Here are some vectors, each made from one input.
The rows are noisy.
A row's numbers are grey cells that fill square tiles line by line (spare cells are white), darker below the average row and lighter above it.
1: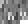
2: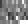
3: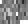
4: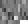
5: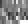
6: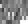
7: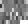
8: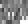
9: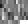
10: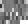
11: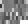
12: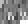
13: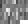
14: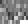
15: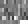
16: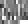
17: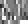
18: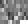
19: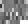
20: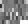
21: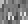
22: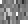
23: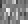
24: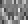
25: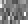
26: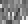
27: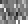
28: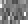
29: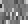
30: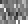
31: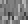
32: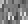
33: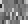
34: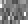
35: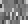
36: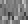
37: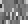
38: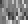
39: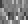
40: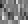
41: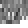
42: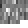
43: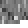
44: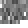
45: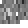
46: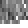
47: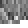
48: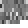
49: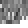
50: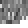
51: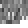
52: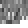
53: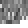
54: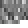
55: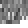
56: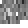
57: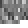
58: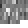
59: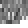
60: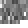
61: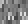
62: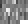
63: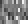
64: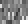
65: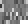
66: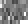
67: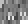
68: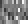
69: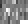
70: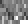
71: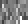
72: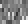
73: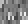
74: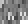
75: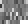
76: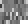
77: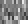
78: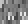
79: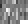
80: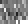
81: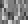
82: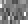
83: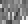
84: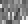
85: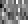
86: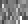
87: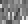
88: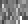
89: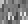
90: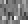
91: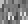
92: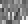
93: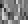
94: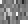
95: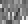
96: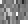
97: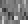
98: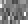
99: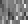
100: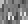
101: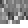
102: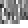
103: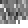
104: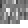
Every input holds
either a point on each of three 4-point lines, or three true/false values.
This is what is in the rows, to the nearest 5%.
About 30% of them hold a point on each of three 4-point lines. The rest hold three true/false values.
